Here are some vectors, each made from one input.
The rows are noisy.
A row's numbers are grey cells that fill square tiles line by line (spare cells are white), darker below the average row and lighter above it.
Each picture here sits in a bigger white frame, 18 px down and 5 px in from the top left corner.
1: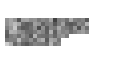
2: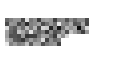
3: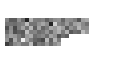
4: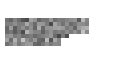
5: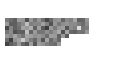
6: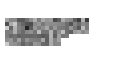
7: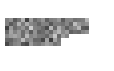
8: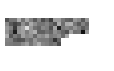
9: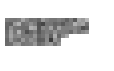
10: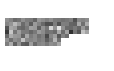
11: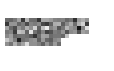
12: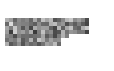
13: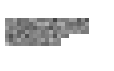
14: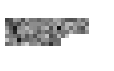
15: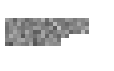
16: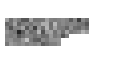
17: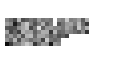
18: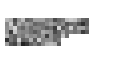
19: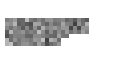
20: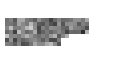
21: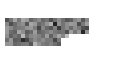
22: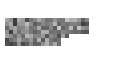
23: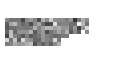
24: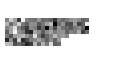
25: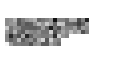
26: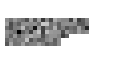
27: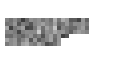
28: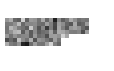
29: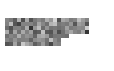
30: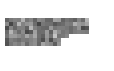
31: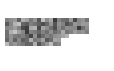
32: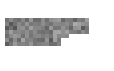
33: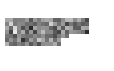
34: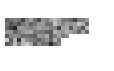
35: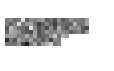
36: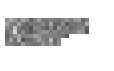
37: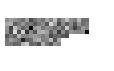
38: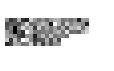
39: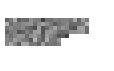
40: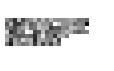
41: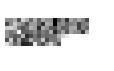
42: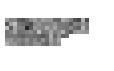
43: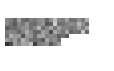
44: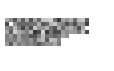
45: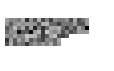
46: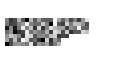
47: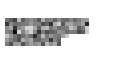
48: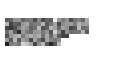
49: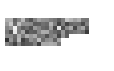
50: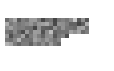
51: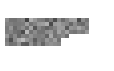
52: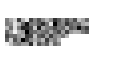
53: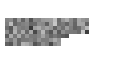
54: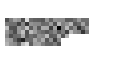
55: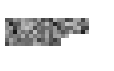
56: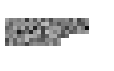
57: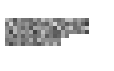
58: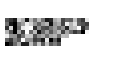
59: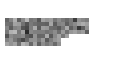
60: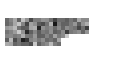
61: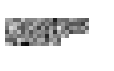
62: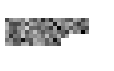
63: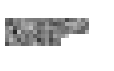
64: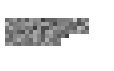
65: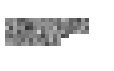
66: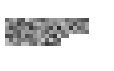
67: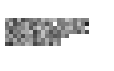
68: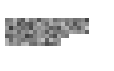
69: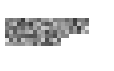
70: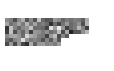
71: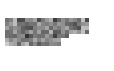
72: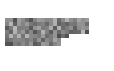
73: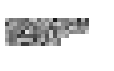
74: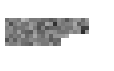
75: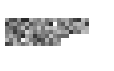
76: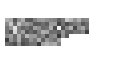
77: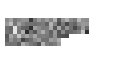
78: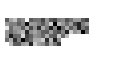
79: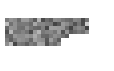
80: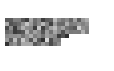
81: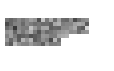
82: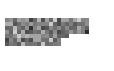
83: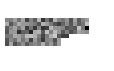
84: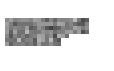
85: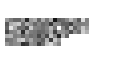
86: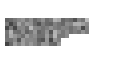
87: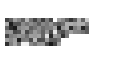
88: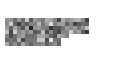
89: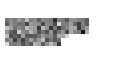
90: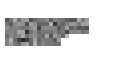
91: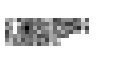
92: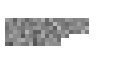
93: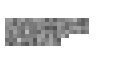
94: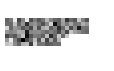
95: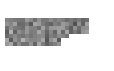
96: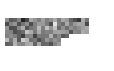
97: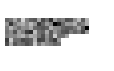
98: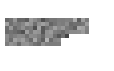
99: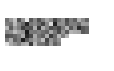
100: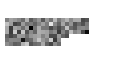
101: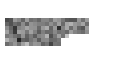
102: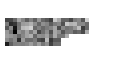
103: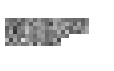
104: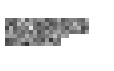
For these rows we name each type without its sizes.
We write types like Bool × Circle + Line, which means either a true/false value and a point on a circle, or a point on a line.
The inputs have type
Tree.
